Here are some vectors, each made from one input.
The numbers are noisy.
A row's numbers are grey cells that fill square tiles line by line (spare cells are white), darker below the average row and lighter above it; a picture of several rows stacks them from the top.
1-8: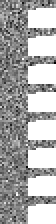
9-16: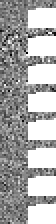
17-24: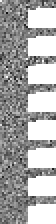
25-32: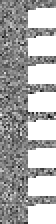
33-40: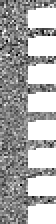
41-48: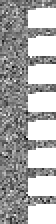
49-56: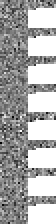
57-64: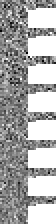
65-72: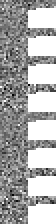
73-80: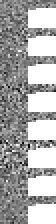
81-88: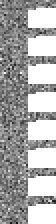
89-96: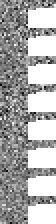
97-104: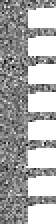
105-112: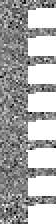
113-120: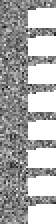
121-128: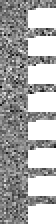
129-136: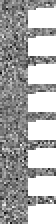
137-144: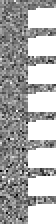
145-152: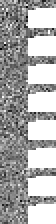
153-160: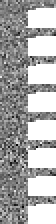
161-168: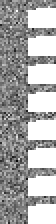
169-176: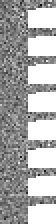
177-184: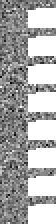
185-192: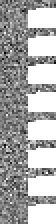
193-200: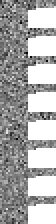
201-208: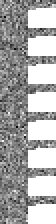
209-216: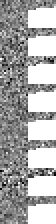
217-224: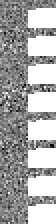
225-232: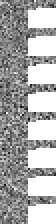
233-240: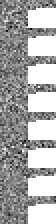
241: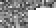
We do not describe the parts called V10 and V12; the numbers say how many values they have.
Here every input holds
two labels (each one of 4), together with either a fixed value, or one of 8 labels, a value of V10 and a value of V12.
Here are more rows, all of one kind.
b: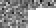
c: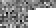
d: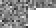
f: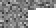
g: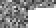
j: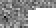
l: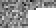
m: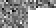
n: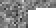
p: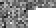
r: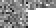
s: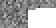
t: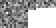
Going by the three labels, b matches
g and p.
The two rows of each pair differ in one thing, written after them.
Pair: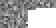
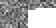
one of the three labels
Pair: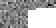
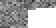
the value of V10
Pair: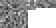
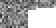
one of the three labels
